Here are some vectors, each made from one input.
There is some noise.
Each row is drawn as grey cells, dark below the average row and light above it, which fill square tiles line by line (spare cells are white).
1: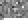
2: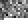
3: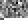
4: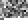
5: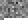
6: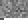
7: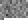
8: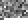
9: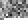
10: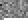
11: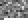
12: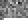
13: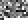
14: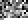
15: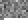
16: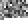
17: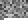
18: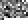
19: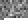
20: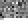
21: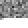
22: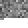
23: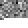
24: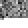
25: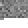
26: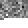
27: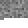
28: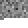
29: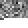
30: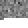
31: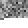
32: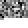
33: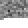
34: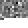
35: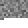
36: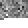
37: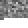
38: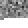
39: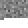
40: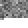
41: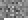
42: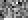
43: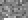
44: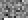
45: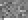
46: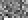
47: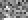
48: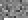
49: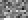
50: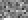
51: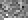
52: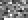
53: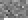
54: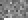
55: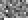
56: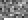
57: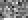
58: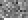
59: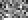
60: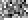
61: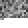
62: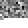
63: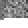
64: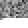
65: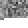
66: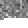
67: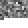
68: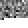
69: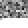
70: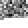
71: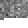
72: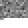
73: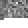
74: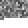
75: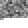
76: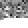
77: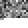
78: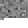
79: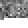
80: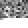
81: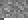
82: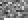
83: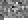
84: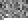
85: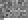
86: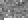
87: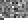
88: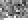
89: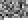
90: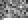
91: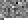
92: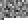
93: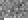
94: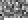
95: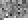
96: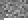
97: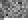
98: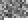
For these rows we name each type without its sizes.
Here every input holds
two labels and a true/false value.
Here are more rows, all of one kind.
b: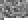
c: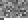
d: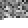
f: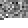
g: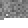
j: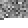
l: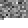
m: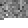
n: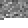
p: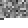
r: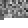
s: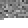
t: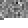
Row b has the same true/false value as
l and t.
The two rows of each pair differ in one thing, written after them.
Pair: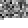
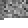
the true/false value
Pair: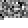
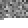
one of the two labels
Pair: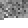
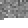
one of the two labels
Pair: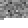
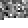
one of the two labels
